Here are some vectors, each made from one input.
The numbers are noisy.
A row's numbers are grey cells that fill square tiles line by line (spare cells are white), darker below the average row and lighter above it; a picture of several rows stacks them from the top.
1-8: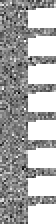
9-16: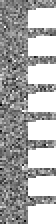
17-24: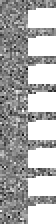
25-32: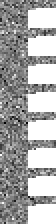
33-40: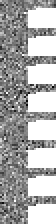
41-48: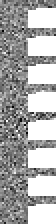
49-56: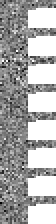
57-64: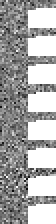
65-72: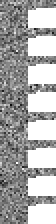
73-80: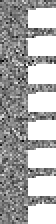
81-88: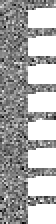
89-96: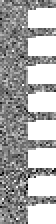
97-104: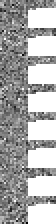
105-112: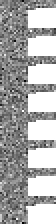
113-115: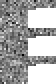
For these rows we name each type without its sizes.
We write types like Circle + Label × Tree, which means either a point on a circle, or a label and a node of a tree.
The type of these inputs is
List(Circle).
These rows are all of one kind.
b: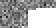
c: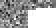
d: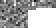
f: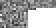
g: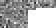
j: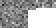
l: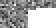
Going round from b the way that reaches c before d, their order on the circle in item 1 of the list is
b, j, g, f, c, d, l.
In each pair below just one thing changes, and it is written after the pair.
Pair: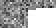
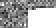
the place on the circle in item 1 of the list
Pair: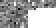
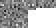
the place on the circle in item 1 of the list
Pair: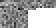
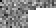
the place on the circle in item 2 of the list
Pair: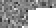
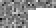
the place on the circle in item 2 of the list
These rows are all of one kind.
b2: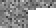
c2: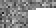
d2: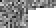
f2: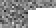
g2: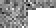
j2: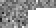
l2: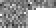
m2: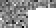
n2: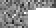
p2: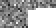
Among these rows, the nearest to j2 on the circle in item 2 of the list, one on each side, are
d2 and g2.
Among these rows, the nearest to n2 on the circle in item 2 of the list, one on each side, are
c2 and p2.
